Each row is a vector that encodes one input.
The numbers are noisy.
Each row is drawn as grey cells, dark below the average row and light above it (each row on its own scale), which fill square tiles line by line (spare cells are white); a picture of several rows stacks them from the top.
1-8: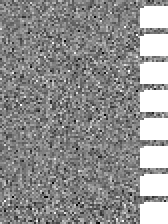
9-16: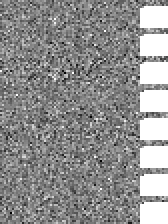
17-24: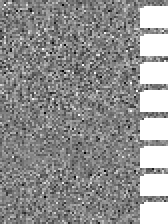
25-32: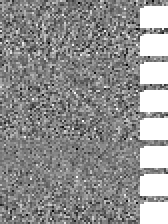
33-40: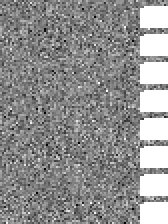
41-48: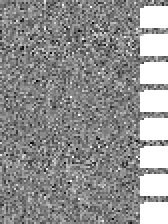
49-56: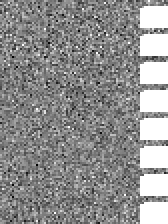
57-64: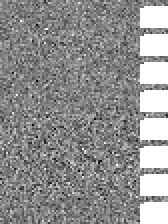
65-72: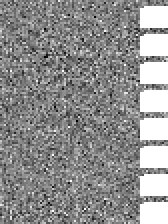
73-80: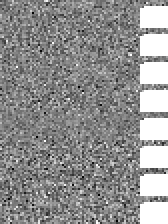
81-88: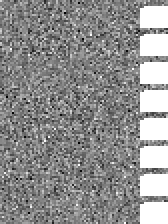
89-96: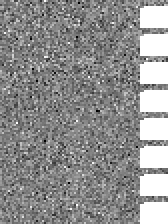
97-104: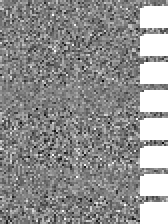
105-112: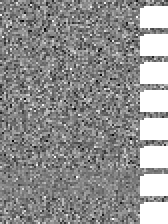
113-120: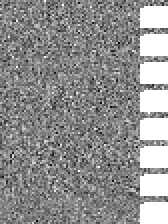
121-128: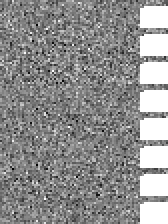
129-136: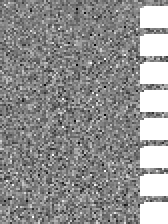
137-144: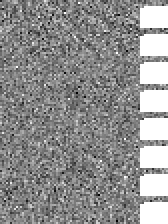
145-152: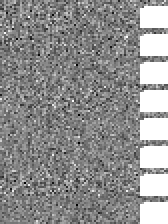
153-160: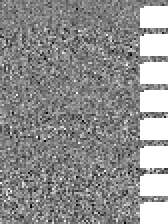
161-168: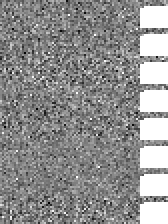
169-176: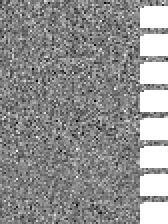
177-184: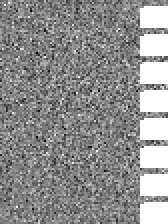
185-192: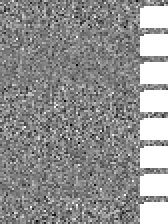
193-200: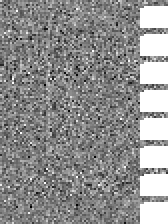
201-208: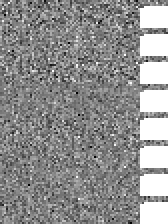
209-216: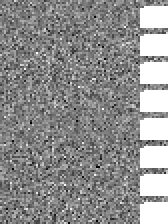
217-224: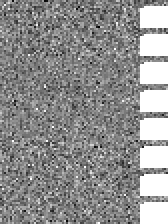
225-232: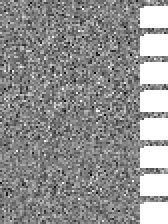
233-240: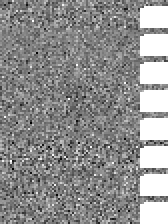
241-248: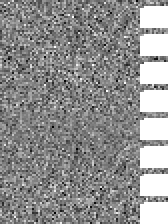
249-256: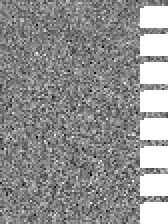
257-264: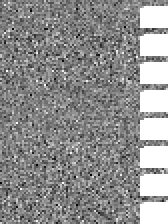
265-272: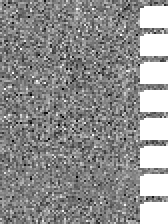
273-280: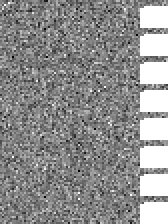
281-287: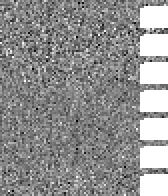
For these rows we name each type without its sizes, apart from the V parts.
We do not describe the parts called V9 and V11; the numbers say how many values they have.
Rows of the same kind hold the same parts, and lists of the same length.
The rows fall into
2 kinds.
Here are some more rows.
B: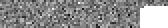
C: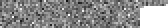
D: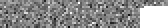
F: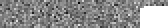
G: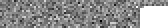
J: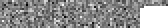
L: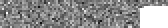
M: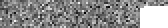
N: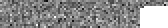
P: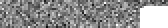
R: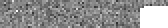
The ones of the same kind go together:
B, D, L, N, P
C, F, G, J, M, R

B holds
four true/false values and a value of V9.
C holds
a point on a circle, four true/false values and a value of V11.
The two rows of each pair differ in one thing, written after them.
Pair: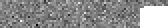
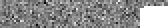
one of the four true/false values
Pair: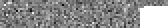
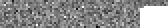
one of the four true/false values
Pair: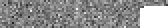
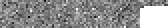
the value of V9
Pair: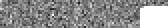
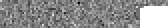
one of the four true/false values
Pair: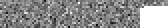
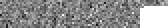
one of the four true/false values
